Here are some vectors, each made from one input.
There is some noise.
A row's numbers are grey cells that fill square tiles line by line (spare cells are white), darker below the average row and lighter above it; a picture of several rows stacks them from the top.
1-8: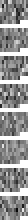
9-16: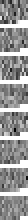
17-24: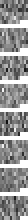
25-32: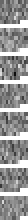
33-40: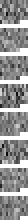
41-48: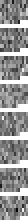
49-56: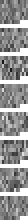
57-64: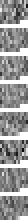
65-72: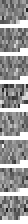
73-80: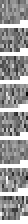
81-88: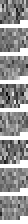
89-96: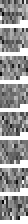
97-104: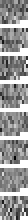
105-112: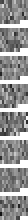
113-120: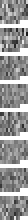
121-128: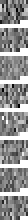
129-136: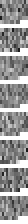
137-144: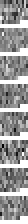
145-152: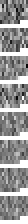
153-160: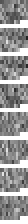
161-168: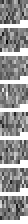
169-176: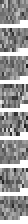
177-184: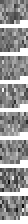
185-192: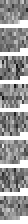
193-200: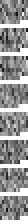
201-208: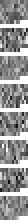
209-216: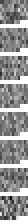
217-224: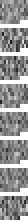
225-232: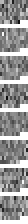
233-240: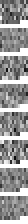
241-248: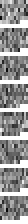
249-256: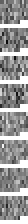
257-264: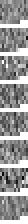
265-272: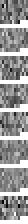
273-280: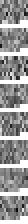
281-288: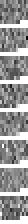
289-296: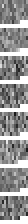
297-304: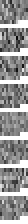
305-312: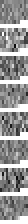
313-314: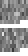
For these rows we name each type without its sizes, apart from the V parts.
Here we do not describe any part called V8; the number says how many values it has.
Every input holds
either a label, or a true/false value and a value of V8.
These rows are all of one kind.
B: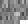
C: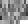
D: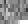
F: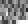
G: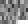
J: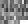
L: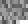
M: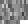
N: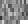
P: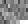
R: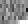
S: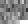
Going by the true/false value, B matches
C, M and N.
